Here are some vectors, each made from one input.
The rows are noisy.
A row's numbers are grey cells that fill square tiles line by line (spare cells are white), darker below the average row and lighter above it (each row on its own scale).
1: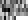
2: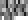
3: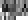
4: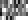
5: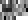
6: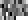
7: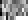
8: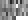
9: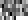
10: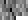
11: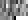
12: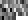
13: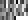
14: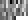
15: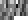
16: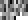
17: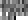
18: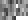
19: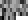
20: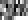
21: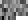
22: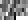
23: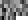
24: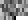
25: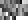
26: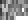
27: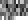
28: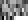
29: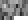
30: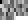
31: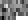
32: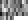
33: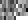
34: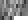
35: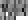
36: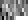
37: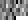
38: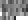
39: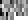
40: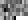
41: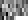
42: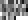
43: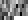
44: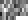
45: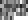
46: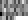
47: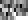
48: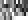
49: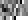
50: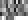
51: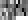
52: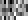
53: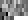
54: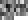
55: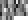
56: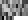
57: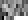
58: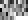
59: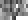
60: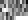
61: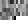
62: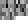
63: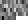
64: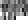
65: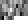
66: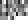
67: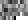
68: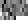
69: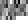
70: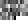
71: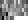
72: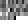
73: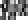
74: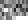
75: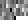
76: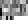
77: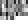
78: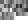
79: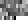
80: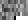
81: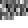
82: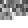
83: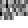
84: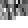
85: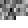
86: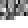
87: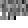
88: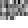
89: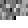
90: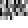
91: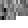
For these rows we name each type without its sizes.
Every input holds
a point on a line and a true/false value, together with either a fixed value, or a node of a tree.
